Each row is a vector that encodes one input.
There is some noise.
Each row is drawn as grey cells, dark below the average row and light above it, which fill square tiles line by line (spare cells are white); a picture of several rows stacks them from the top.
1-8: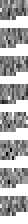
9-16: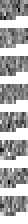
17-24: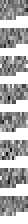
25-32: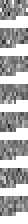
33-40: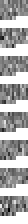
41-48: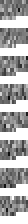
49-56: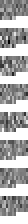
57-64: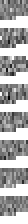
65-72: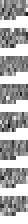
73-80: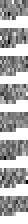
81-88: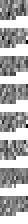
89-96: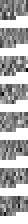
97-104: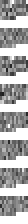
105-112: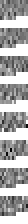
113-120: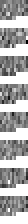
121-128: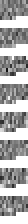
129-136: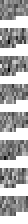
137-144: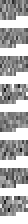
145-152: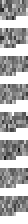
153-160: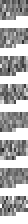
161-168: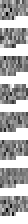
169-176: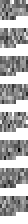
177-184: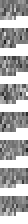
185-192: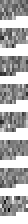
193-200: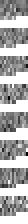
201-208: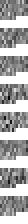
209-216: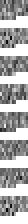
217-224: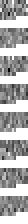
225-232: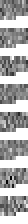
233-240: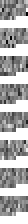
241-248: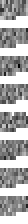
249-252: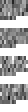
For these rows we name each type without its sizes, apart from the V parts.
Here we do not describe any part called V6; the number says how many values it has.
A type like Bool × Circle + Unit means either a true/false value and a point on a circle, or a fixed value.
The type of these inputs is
Bool × Label + Line × (Line + V6).
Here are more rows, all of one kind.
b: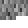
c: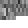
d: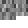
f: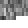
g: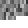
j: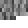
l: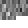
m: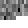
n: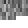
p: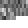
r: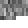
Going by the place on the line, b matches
f and r.
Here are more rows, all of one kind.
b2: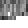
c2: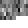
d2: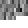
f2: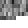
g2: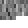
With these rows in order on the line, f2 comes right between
b2 and g2.
